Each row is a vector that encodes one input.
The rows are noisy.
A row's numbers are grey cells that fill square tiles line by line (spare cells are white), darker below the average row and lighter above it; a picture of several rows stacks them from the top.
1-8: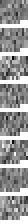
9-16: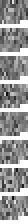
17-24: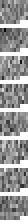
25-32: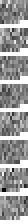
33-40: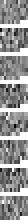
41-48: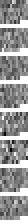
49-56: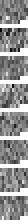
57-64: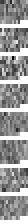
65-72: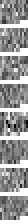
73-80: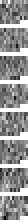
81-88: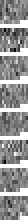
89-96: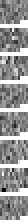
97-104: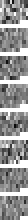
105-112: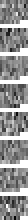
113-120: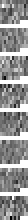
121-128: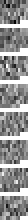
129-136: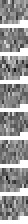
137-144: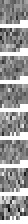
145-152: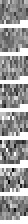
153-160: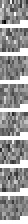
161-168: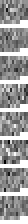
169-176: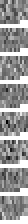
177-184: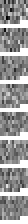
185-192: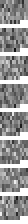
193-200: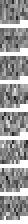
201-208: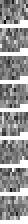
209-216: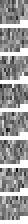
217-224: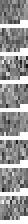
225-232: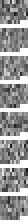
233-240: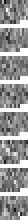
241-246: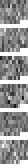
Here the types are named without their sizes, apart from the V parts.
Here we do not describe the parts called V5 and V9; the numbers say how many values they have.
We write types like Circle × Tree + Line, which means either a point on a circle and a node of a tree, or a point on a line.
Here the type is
(Bool × Bool × Bool × Bool × V5 + Tree) × V9.
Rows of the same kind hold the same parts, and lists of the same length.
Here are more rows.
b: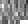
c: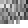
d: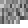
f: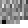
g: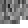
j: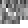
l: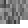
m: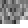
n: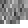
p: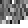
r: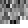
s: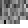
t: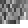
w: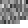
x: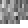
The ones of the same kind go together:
b, c, d, f, j, w, x
g, l, m, n, p, r, s, t

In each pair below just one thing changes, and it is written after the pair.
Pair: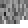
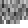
one of the four true/false values
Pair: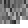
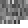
the value of V5
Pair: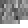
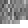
one of the four true/false values
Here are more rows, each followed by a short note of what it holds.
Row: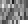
a node of a tree and a value of V9
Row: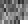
four true/false values, a value of V5 and a value of V9
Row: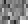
four true/false values, a value of V5 and a value of V9
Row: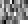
a node of a tree and a value of V9
